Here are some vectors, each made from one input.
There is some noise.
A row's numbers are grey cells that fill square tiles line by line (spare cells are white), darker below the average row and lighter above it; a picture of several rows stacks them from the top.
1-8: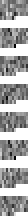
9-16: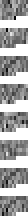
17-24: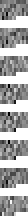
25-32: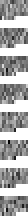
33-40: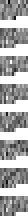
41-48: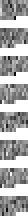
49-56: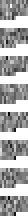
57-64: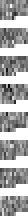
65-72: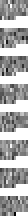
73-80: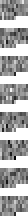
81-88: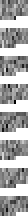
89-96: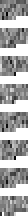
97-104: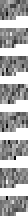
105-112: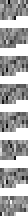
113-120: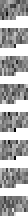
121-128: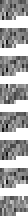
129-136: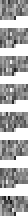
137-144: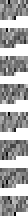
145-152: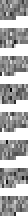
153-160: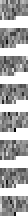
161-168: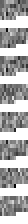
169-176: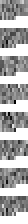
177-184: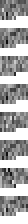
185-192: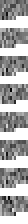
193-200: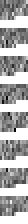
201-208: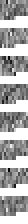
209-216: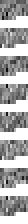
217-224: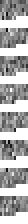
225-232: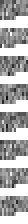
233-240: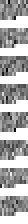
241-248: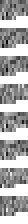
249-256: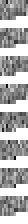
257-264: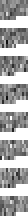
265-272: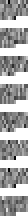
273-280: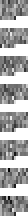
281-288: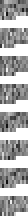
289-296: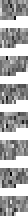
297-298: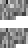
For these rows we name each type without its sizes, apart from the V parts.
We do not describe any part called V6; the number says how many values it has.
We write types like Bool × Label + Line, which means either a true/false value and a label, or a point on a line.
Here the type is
Bool × Bool × Bool + Label × List(V6).
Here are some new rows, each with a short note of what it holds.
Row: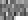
a label, together with a list of one item
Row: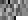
a label, together with the empty list
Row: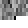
a label, together with the empty list
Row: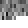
three true/false values
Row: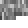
a label, together with a list of two items
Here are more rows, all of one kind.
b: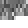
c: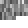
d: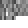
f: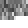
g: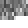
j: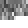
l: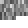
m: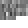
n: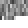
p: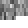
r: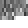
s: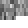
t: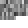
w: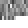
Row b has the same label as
f, g, j and r.
